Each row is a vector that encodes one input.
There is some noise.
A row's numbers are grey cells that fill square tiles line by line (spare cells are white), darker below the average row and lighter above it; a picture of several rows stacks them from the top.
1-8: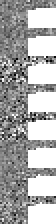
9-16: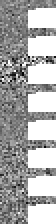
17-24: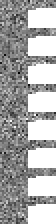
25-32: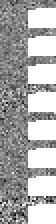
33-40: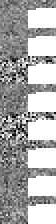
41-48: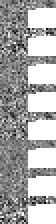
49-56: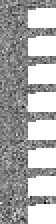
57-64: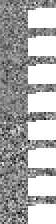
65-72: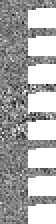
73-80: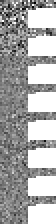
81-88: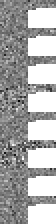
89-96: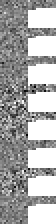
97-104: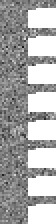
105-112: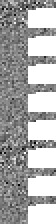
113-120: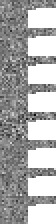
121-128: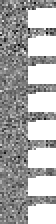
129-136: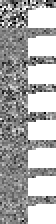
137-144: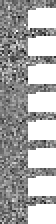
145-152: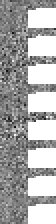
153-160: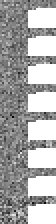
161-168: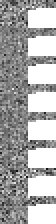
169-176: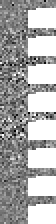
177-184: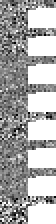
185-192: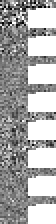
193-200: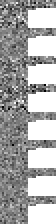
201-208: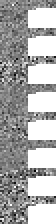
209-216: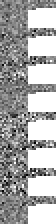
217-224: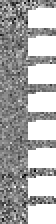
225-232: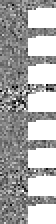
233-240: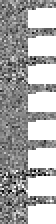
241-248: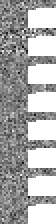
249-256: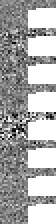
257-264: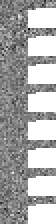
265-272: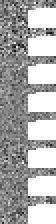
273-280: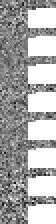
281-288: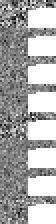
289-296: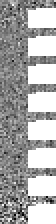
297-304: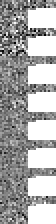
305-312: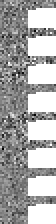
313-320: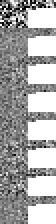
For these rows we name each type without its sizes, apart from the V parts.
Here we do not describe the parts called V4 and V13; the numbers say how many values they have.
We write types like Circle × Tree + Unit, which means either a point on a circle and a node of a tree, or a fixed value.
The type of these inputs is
(Line + Tree) × (Tree + V13) × V4.
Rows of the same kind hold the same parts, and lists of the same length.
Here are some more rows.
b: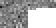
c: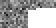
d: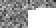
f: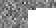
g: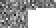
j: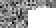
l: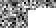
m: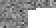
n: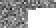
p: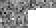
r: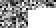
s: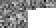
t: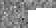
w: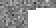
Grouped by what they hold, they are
b, c, g, j, p
d, w
f, n
l, m, r, s, t

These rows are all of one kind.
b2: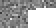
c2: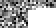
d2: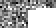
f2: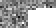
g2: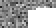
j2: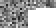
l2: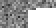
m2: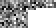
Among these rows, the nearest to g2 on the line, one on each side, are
d2 and l2.
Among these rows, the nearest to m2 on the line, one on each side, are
f2 and j2.
